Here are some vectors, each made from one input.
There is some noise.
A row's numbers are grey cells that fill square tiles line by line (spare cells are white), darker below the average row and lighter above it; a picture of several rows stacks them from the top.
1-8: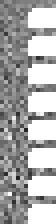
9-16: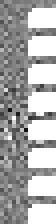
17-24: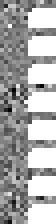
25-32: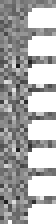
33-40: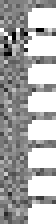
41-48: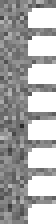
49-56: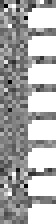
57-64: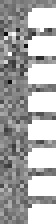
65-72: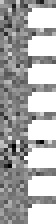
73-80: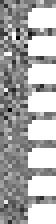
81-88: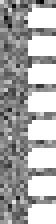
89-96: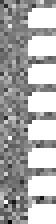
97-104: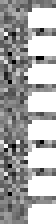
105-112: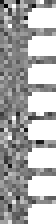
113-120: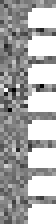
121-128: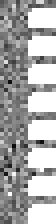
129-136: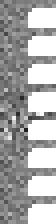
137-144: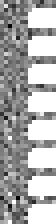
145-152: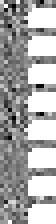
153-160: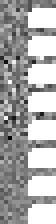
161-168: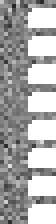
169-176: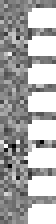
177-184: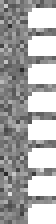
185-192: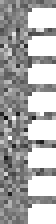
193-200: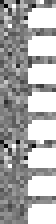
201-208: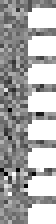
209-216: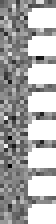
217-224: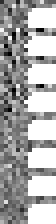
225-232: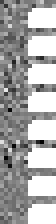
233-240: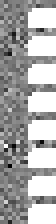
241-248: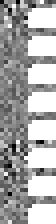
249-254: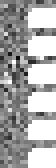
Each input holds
a point on a 7-point line.
